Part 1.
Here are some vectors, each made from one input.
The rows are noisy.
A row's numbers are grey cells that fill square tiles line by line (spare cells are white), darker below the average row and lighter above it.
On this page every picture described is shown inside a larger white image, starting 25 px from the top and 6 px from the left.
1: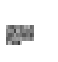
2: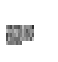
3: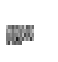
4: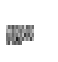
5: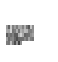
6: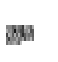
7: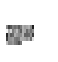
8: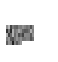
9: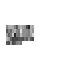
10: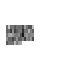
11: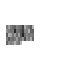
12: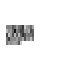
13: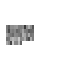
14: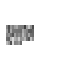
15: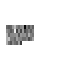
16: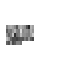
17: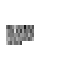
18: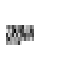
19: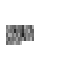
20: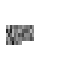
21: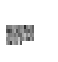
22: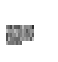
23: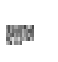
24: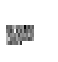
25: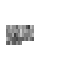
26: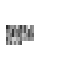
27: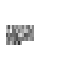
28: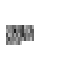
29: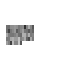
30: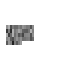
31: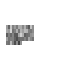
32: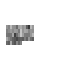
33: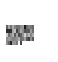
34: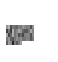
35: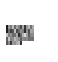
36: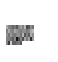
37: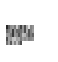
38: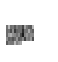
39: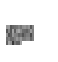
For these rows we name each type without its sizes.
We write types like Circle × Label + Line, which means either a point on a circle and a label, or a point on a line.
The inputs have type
Tree.
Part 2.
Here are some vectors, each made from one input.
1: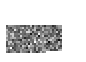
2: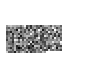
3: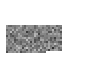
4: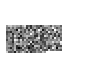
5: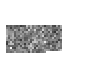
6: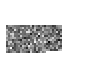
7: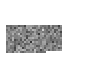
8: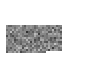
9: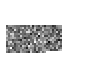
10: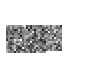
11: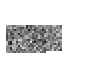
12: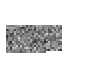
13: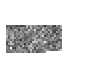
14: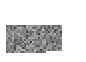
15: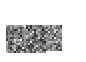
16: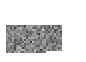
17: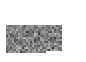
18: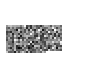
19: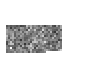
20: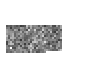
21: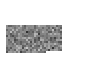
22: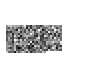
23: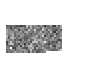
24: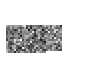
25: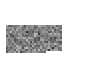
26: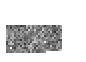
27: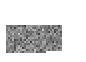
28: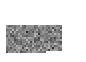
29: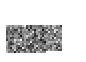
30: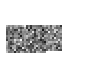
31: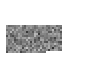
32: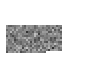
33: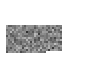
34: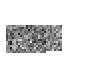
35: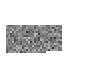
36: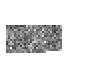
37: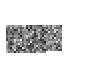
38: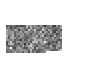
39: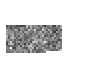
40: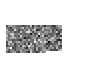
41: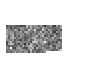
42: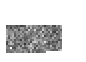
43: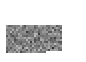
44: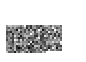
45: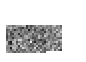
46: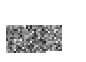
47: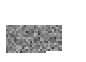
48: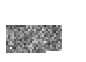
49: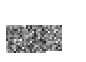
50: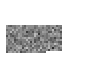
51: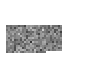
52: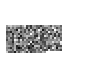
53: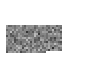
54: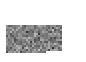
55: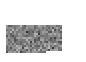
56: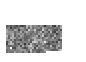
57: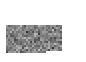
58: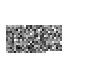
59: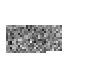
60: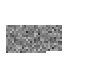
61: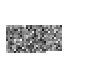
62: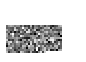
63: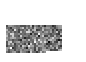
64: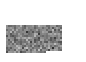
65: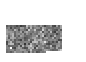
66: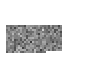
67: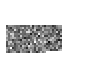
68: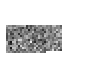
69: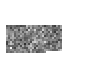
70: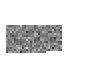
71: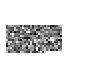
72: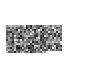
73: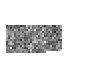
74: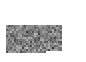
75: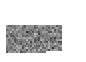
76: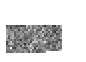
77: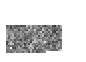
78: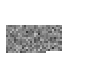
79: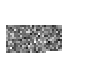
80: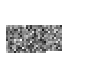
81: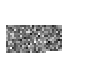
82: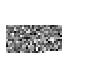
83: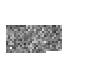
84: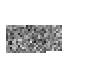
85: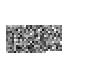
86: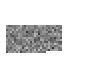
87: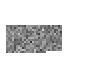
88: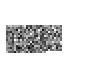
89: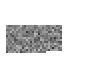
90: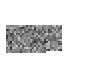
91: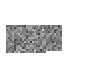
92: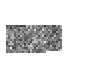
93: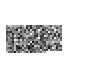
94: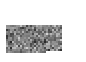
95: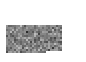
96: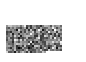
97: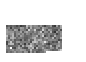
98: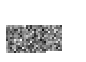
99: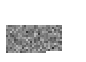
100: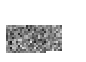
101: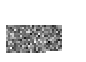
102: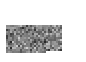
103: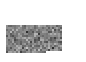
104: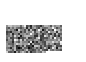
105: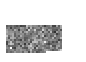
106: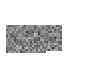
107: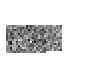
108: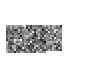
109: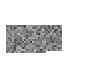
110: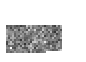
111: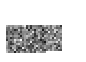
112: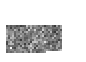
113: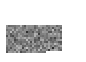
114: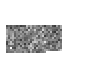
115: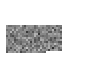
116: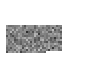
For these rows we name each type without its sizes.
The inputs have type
Line.
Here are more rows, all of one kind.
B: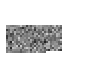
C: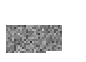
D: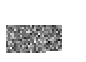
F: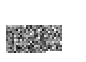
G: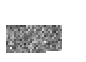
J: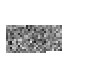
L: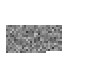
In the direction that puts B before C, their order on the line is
F, J, B, L, C, G, D.
